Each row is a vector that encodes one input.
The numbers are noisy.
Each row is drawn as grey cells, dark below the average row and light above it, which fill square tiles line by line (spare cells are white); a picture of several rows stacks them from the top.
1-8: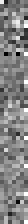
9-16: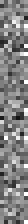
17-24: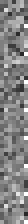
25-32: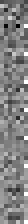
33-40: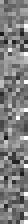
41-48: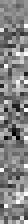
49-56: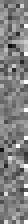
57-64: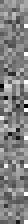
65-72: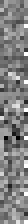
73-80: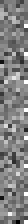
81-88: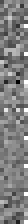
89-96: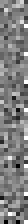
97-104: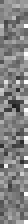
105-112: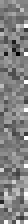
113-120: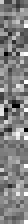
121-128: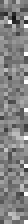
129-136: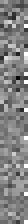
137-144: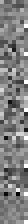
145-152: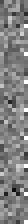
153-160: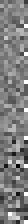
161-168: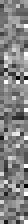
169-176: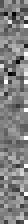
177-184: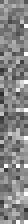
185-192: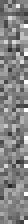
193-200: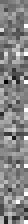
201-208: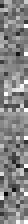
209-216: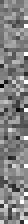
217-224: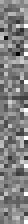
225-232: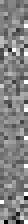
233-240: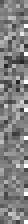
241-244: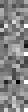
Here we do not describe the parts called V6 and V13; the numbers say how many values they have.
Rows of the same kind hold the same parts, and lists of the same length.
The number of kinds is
2.
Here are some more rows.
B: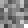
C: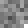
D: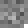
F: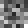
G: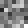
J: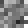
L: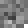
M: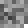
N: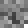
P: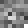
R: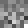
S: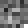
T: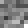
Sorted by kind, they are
B, C, F, G, L, M, N
D, J, P, R, S, T

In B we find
a point on an 8-point line, a value of V6 and a value of V13.
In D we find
a point on an 8-point line, a node of a 9-node tree and a value of V13.
